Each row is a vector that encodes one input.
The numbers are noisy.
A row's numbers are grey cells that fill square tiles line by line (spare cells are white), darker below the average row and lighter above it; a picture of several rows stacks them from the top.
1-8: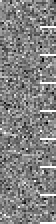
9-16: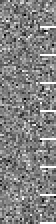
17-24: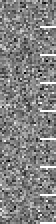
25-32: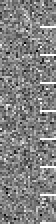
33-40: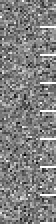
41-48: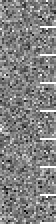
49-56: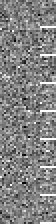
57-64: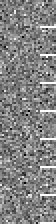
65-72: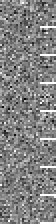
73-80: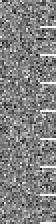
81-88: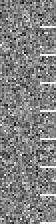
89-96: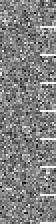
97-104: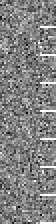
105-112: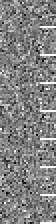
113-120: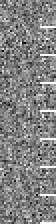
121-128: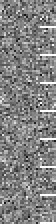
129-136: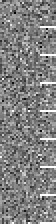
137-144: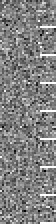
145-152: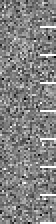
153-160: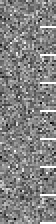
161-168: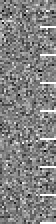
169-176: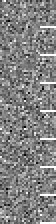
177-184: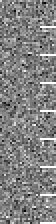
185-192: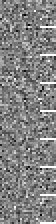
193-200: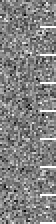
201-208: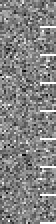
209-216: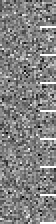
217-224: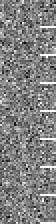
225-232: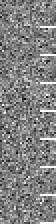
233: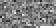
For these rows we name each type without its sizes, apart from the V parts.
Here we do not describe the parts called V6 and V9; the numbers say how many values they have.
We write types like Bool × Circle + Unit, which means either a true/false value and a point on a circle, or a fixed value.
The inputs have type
(Line + Tree) × (Line + V9) × V6.
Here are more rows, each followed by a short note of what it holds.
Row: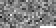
a point on a line, a value of V6 and a value of V9
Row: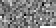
a point on a line, a node of a tree and a value of V6
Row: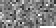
a point on a line, a node of a tree and a value of V6
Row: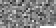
a point on a line, a value of V6 and a value of V9
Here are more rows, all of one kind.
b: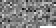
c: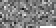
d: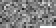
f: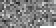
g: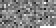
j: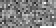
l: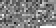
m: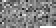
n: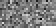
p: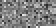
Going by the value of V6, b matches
c, d and m.
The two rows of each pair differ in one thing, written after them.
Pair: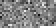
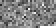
the value of V9
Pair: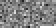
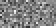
the place on the line
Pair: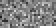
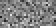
the place on the line
